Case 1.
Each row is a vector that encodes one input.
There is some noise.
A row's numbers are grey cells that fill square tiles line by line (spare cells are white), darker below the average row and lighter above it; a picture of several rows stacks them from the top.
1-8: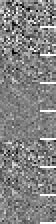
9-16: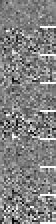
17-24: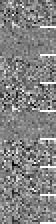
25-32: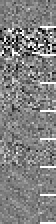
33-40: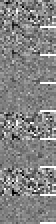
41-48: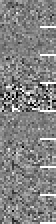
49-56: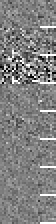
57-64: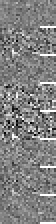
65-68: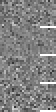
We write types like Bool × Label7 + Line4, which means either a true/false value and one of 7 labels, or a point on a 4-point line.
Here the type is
Bool × (Line4 × Line7 + Unit).
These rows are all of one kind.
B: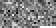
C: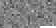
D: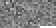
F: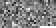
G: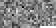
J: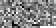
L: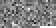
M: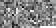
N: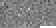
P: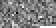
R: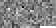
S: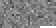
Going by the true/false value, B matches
J and P.
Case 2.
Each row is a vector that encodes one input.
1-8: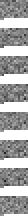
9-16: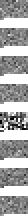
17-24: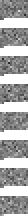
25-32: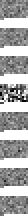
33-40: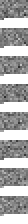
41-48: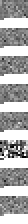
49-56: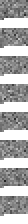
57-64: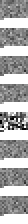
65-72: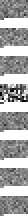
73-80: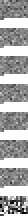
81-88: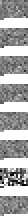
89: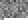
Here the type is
Bool × Line3 × Line5 + Unit.
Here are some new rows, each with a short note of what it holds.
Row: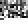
a fixed value
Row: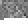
a point on a 3-point line, a point on a 5-point line and a true/false value
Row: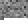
a point on a 3-point line, a point on a 5-point line and a true/false value
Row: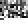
a fixed value
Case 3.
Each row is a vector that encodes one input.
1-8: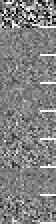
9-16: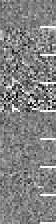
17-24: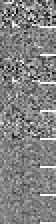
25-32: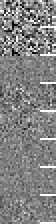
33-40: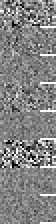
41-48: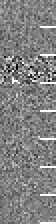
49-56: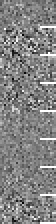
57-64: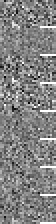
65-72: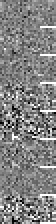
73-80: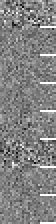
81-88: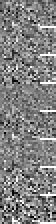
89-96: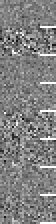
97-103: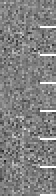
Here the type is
Bool × (Line5 × Line7 + Unit).
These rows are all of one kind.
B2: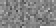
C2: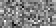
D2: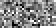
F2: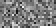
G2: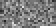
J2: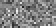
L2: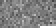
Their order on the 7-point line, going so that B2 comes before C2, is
B2, L2, C2, F2, D2, G2, J2.
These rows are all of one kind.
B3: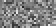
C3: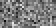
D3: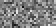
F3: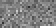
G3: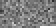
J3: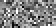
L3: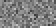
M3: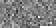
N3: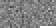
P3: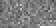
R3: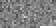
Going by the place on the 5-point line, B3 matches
C3, M3 and R3.
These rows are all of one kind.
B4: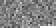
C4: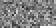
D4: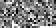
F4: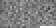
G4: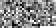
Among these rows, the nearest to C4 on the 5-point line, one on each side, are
B4 and G4.
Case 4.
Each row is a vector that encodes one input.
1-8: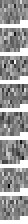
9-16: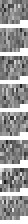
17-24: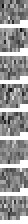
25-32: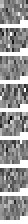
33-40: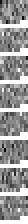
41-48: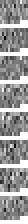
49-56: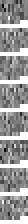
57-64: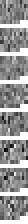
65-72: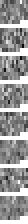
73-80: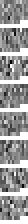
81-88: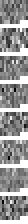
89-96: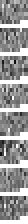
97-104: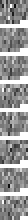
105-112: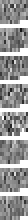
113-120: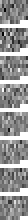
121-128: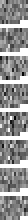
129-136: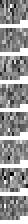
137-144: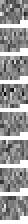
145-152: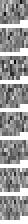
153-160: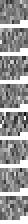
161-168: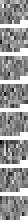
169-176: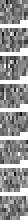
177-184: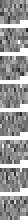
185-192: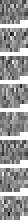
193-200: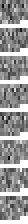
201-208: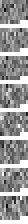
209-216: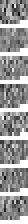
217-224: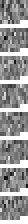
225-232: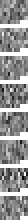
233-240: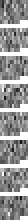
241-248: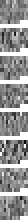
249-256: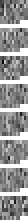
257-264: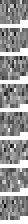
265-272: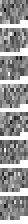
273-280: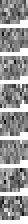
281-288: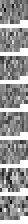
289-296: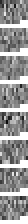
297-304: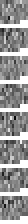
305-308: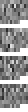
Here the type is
List2(Circle8).
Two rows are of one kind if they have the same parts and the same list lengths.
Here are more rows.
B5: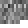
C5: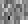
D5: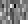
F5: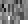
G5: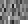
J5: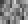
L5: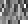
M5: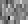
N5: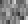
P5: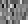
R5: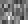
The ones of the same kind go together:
B5, D5, F5, G5, P5, R5
C5, J5, M5, N5
L5

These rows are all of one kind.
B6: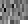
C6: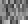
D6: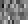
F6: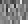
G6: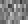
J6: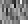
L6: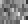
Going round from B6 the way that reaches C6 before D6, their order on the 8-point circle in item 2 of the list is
B6, L6, J6, F6, G6, C6, D6.
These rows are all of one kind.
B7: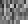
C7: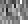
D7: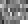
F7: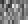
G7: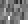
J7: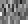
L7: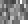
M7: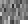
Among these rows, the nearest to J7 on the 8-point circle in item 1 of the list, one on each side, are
G7 and M7.
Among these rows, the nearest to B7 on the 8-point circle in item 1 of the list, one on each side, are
C7 and F7.
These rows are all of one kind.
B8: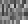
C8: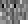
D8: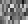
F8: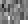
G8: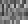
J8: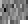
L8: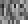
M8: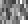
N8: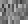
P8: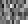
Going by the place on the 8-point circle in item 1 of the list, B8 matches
G8, L8 and P8.
